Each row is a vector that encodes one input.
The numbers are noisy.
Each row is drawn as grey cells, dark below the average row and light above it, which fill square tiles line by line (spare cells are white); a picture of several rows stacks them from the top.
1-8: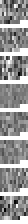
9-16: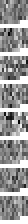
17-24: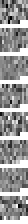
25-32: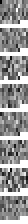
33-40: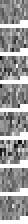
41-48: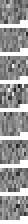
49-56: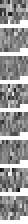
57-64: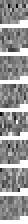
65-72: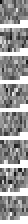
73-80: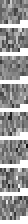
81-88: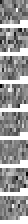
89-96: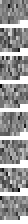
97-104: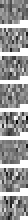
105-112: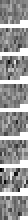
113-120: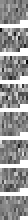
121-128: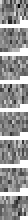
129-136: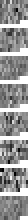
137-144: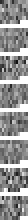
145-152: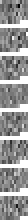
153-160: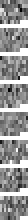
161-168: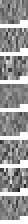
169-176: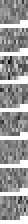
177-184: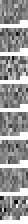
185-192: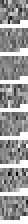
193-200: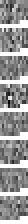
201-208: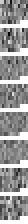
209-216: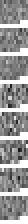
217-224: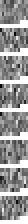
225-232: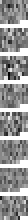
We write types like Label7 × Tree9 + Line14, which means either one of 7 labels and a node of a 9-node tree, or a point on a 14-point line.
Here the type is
((Label8 + Tree9) × Line5 + Line7) × Line4.
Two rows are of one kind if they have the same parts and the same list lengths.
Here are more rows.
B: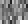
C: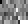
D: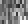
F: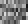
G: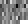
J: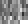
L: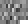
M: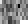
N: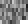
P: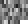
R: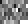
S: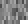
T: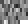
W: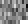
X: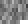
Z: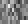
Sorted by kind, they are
B, D, F, L, N, X
C, P, R, T
G, J, M, S, W, Z

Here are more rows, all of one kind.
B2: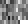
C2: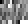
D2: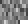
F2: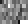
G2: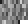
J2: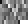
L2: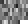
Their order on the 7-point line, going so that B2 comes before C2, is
B2, C2, J2, F2, L2, G2, D2.
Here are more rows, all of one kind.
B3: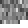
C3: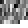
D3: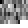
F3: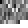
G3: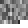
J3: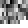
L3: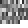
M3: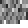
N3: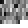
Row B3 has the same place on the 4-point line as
D3, J3 and L3.
